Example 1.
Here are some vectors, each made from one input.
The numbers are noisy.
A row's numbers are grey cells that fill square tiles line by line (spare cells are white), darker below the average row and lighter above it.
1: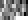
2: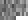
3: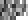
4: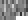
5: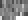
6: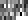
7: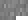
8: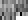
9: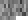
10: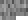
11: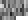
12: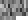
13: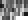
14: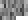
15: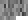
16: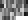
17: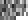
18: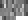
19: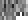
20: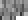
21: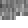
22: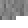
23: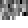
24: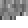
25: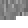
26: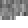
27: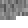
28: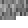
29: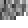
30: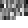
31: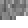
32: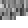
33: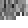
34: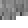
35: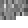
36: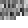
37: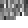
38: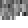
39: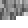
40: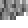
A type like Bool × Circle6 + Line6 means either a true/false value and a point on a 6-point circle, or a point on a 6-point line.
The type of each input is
Line4.
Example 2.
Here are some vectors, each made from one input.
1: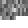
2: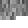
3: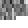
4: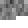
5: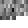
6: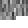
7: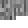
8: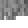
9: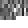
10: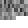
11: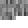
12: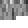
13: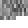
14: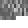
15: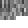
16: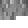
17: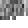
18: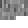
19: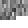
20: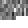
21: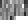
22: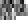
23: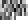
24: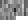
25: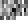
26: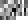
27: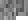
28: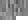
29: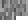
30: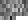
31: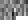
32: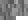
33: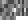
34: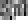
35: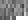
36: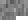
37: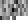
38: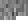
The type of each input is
Line6.
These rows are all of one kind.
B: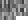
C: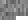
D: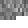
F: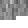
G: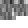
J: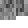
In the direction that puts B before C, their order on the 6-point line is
B, F, J, C, G, D.
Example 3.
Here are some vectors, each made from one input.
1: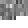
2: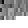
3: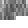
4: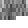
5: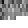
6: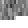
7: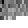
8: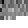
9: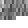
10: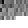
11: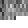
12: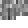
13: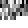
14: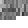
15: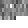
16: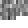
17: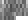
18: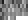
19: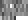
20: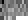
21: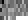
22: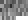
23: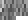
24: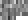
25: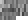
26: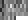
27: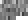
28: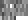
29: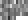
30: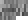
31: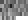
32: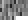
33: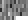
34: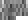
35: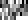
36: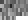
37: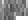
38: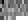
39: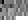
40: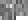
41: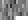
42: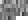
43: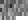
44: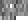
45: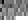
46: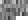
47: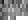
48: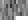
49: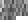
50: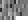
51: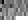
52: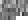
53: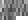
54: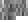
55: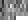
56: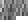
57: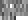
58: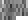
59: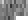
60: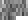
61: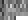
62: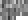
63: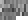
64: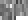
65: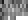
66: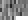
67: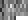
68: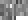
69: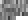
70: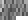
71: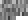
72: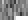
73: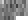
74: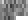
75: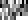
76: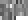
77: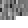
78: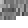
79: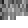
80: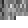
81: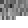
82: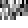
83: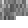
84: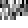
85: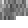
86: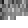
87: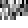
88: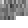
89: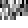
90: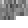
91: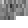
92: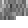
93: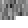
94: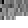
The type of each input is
Circle16 + Unit.
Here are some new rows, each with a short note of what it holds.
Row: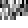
a fixed value
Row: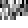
a fixed value
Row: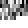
a fixed value
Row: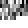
a fixed value
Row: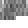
a point on a 16-point circle
